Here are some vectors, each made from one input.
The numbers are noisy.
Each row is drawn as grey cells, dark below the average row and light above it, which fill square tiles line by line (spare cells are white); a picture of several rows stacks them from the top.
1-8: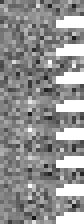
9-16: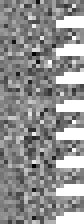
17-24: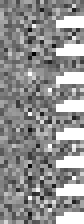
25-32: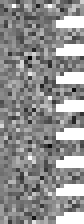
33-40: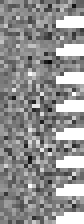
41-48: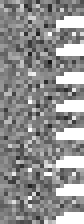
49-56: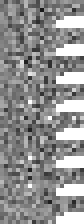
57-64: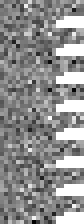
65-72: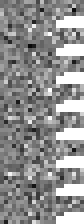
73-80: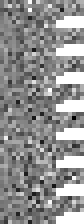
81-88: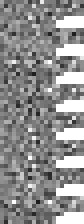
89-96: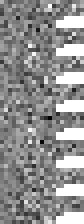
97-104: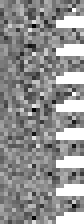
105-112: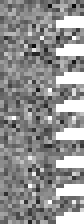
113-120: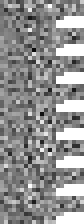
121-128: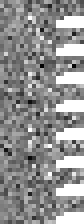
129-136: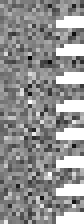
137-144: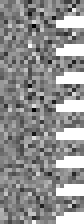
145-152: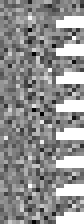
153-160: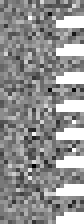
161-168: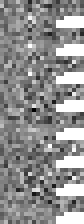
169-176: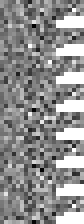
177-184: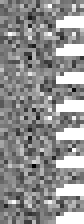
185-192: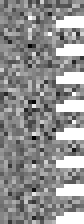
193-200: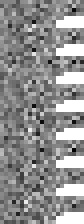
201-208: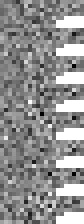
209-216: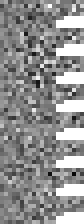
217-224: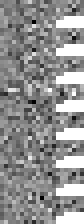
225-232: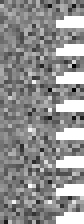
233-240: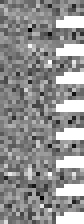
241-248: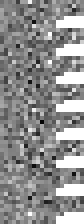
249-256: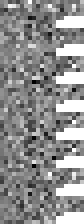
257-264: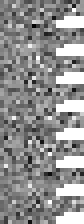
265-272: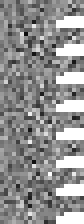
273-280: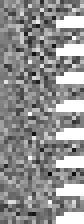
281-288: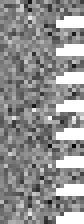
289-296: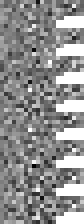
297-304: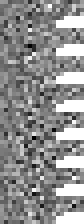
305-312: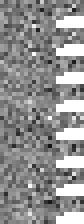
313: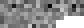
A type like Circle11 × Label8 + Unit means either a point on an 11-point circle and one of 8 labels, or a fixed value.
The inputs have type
Bool × Label12 × Line13 × Line13.
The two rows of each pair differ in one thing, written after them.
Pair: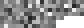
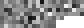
the label
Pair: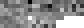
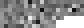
the true/false value
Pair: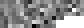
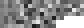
the place on one of the two 13-point lines
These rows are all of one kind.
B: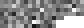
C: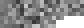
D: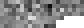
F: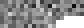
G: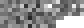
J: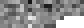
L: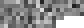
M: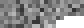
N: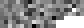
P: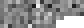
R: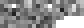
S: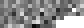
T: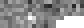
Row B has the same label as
D, L and P.
